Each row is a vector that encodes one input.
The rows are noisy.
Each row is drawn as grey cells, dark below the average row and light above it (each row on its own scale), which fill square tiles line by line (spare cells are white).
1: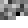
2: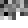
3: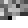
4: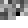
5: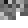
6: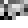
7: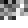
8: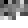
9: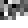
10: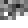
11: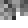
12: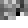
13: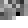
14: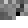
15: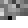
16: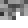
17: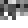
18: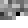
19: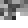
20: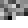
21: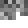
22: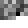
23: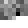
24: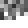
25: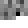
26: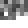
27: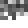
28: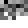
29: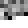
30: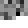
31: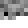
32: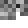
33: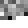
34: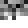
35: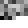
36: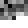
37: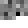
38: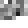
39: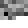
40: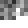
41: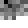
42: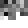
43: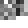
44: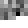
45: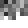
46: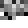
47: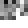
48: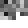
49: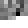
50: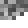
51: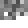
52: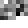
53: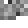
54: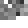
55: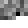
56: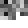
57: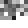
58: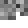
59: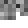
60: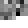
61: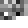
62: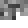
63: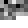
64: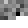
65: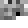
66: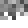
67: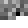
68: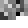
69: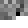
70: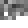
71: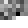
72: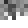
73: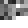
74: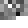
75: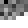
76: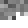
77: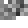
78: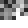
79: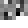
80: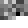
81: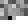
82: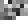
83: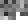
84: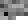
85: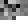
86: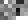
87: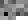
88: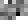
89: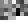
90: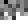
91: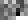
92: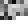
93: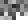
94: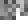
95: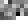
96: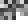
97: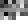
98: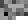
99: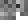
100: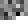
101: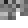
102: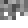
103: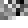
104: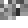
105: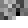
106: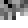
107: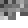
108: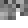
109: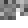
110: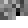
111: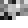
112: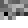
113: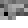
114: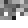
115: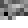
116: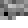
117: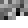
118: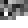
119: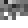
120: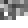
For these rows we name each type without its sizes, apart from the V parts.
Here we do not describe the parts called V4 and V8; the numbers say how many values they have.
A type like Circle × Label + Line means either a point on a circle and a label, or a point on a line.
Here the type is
Bool × (Line + V4 × V8).
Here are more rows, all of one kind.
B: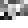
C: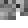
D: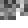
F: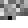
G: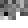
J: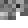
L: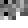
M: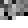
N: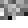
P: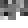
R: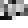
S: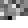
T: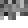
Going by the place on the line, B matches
D and R.
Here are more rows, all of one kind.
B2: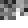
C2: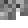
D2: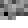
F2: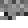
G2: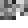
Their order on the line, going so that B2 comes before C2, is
B2, G2, C2, F2, D2.
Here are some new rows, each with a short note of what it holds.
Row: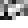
a point on a line and a true/false value
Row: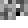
a true/false value, a value of V4 and a value of V8
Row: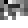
a true/false value, a value of V4 and a value of V8
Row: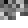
a point on a line and a true/false value
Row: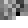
a true/false value, a value of V4 and a value of V8
